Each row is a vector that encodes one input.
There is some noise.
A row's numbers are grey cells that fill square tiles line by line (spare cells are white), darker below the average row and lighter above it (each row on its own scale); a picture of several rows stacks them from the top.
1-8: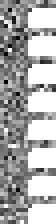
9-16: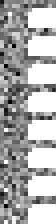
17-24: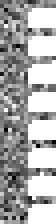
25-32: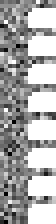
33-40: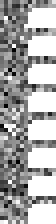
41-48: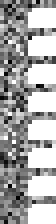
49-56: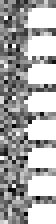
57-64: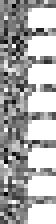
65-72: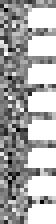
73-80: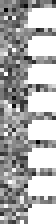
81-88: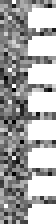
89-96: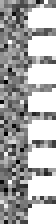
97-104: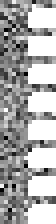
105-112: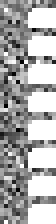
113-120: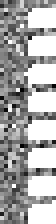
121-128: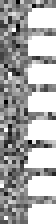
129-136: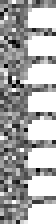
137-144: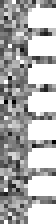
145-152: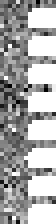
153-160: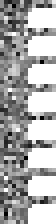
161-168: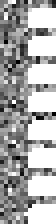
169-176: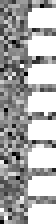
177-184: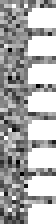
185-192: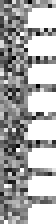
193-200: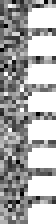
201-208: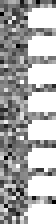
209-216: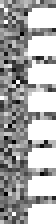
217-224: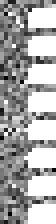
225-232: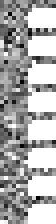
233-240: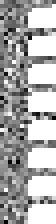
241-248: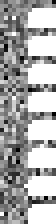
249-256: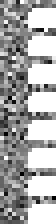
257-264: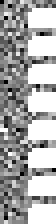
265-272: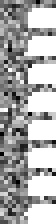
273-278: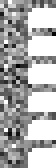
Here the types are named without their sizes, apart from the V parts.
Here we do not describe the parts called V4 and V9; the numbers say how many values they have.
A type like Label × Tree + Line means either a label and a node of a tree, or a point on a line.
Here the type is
Label × (Tree + V9) + V4.
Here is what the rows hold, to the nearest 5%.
About 90% of them hold a label, together with either a node of a tree, or a value of V9. The rest hold a value of V4.
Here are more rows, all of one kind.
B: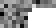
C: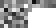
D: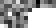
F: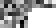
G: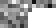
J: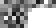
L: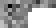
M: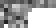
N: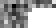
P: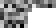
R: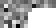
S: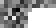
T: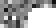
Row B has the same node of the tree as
D and P.
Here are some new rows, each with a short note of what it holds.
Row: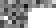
a label and a node of a tree
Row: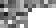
a value of V4
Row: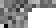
a label and a value of V9
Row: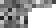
a value of V4
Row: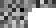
a label and a value of V9
